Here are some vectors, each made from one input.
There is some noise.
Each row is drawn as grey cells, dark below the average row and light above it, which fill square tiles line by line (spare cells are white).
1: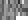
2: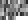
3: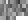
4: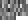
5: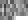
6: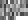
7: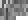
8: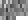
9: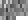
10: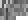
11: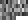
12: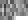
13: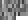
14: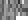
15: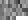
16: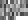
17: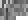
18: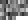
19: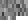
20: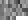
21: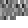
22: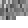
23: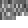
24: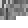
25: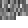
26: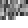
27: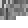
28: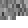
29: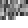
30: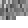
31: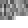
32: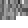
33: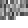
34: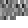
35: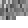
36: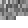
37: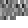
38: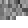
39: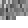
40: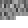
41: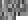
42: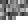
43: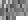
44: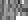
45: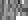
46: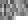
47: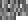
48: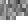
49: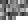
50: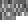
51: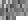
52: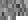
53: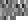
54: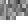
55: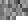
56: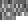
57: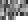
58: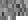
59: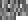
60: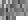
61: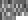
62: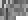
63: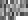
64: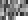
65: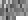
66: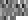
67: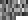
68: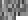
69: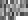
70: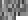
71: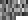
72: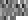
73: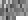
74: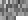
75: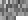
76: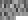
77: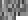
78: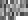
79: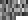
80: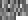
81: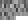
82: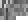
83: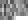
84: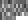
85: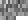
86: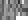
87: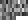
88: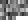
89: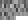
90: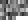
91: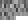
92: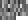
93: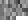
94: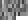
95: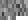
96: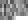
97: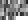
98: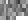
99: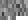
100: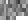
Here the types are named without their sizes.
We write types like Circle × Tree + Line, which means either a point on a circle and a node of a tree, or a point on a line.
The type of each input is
Circle + Line.
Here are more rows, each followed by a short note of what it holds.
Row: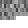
a point on a circle
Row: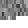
a point on a circle
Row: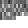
a point on a circle
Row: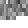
a point on a line
